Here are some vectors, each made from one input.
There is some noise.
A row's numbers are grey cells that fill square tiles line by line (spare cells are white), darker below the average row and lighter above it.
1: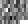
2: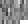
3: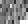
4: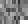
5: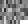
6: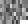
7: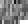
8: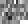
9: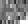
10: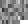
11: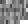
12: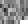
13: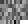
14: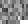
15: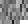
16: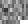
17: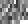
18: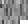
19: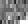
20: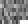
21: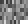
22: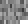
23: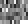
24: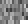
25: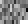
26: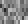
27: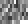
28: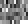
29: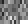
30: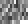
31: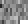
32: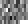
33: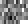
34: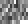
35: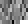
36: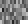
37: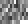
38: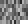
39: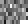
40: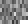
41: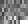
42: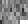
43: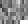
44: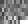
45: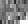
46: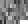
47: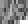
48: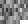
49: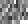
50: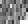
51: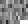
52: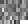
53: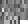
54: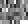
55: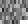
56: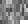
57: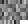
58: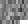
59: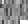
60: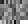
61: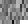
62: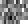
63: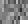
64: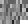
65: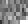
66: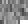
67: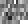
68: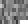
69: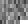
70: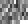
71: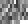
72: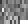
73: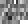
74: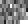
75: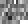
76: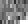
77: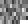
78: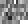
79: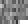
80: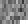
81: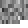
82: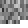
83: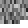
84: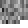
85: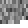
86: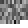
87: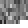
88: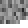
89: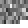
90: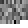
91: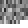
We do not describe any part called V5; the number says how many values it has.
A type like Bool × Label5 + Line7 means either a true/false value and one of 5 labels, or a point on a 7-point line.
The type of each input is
List2(Line6) × V5.
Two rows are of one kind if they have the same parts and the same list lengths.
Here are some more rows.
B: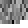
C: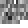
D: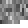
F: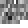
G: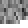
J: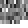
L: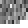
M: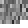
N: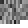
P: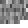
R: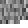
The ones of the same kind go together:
B, G, L, M
C, F, J
D, N, P, R

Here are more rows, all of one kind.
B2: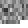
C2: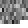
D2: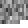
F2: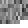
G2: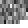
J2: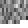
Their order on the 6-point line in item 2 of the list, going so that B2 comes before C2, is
J2, F2, G2, D2, B2, C2.
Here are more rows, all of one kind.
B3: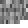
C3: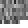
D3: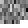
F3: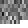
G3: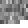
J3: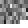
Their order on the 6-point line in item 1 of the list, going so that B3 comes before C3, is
F3, J3, G3, B3, C3, D3.
